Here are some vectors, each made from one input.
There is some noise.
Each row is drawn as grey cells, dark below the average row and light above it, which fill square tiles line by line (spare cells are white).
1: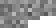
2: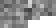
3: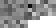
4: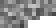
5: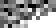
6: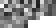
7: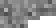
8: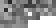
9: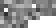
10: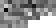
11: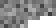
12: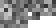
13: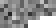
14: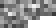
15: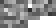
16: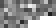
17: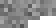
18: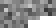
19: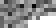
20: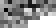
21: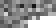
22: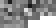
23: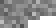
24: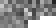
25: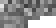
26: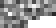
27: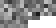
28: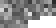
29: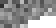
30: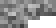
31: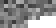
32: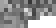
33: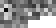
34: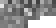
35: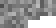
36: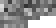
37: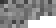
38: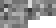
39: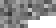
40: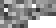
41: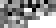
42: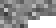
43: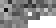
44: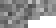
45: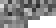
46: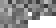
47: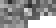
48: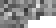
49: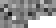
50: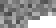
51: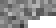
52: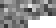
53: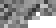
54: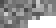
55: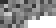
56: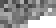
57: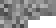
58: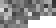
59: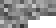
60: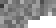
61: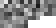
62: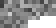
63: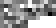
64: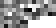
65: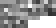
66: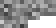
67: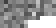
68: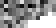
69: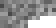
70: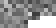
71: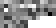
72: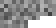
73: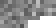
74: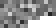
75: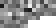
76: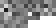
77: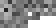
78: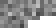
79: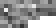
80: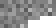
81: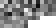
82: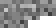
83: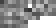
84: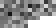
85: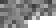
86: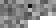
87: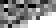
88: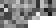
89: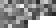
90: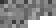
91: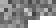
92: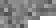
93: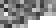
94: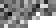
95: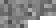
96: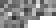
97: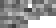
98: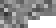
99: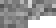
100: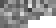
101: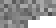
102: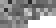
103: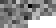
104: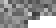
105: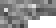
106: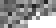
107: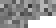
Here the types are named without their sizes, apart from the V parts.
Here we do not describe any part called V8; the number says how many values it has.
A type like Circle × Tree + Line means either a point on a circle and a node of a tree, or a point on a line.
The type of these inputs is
(Circle + Unit) × V8 + Tree.
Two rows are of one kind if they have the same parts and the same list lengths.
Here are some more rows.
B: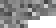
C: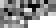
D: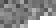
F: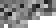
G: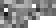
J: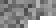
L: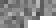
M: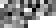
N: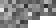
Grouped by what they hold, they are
B, G, J, L
C, M, N
D, F

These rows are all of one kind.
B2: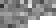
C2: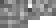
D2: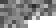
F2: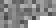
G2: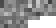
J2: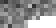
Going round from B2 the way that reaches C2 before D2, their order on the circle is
B2, C2, G2, F2, D2, J2.
